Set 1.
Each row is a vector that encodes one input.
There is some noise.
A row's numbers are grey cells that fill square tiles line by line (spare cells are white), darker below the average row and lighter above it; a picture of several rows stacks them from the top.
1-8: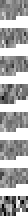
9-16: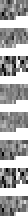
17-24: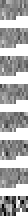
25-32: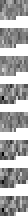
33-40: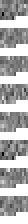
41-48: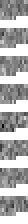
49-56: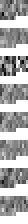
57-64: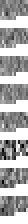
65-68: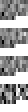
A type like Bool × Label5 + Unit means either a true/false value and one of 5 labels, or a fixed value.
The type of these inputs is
List2(Line8).
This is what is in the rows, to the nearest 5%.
All of them are lists of up to two points on an 8-point line: about 10% are empty, 25% hold one and 65% two.
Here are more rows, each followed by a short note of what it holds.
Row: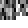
the empty list
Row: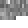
a list of two items
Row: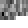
a list of one item
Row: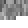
a list of two items
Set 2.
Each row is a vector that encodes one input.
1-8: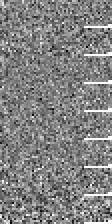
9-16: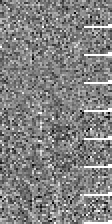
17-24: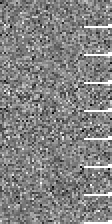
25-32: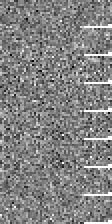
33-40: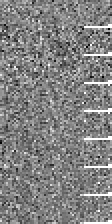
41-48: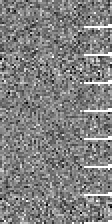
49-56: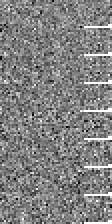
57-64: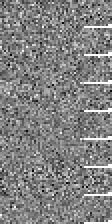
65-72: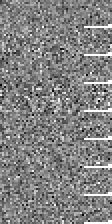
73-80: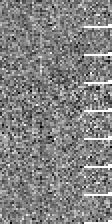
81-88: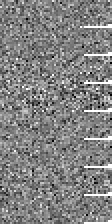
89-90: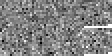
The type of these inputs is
Bool × Circle10.
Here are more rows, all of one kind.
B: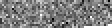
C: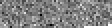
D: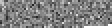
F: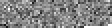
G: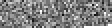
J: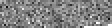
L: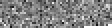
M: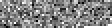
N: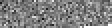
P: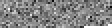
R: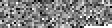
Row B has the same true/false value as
G and N.
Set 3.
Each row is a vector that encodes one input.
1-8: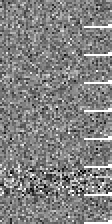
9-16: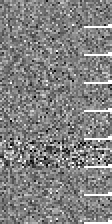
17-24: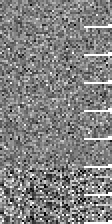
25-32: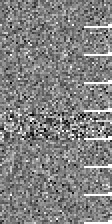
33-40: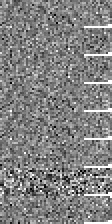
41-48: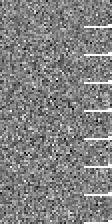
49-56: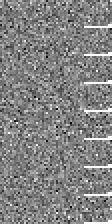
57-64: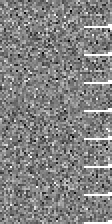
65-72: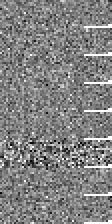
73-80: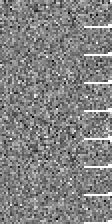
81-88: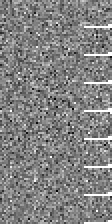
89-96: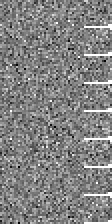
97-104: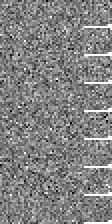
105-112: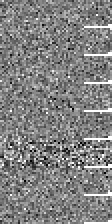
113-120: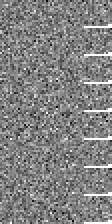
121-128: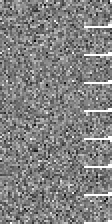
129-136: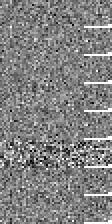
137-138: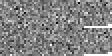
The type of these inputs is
List2(Line9).
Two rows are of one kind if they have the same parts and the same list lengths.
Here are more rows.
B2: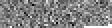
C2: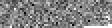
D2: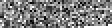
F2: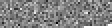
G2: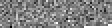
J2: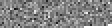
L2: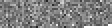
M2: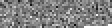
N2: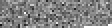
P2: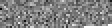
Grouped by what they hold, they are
B2, C2, G2, M2
D2
F2, J2, L2, N2, P2

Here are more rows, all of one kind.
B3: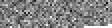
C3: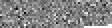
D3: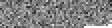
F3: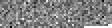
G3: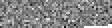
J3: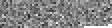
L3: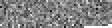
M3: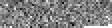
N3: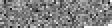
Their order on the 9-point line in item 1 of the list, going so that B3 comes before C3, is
M3, B3, C3, G3, L3, F3, D3, J3, N3.
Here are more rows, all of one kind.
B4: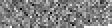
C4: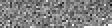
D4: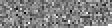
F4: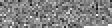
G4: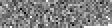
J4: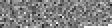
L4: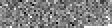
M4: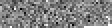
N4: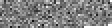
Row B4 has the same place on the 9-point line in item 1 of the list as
G4, L4 and M4.
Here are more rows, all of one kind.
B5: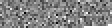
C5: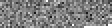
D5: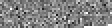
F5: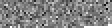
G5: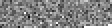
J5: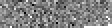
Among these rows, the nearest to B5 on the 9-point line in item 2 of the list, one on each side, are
D5 and F5.
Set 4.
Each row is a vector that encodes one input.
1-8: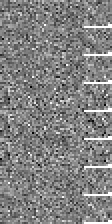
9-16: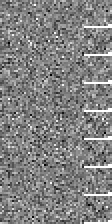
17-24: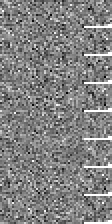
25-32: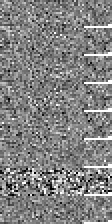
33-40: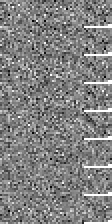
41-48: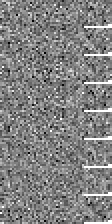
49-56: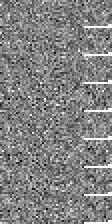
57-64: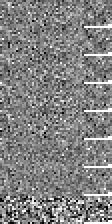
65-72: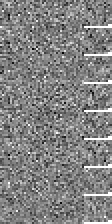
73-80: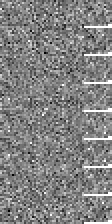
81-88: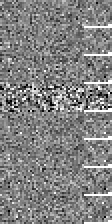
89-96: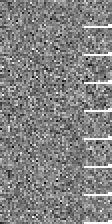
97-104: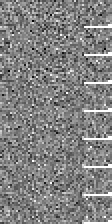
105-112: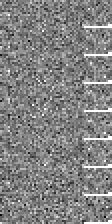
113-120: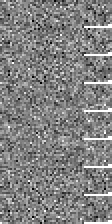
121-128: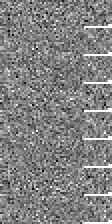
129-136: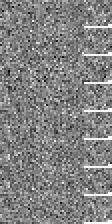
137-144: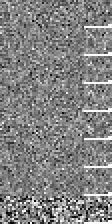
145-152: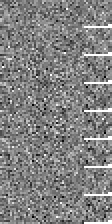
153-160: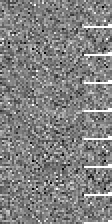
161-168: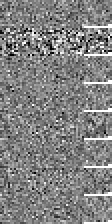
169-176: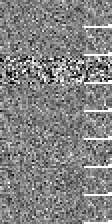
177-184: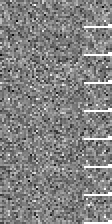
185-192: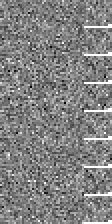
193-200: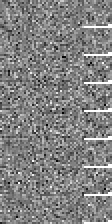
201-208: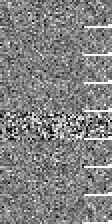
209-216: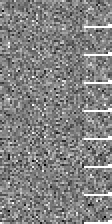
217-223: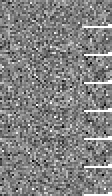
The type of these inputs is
Bool × Circle17 + Unit.
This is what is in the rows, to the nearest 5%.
About 95% of them hold a point on a 17-point circle and a true/false value. The rest hold a fixed value.
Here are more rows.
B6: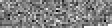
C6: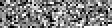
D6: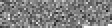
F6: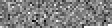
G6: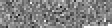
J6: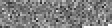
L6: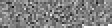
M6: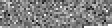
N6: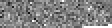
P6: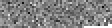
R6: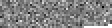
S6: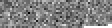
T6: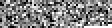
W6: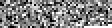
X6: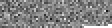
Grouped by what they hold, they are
B6, D6, F6, G6, J6, L6, M6, N6, P6, R6, S6, X6
C6, T6, W6

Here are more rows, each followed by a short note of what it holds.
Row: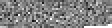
a point on a 17-point circle and a true/false value
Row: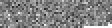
a point on a 17-point circle and a true/false value
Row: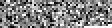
a fixed value
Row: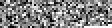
a fixed value
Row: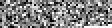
a fixed value
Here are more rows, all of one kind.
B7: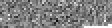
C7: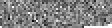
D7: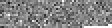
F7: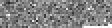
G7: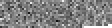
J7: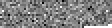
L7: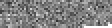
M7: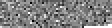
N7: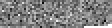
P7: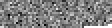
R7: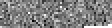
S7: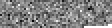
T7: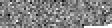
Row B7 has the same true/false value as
D7, F7, G7 and L7.
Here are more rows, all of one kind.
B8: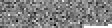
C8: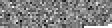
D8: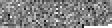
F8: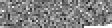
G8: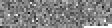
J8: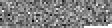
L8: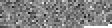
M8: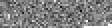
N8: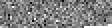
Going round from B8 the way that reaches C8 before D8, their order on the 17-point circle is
B8, C8, F8, D8, G8, L8, J8, M8, N8.
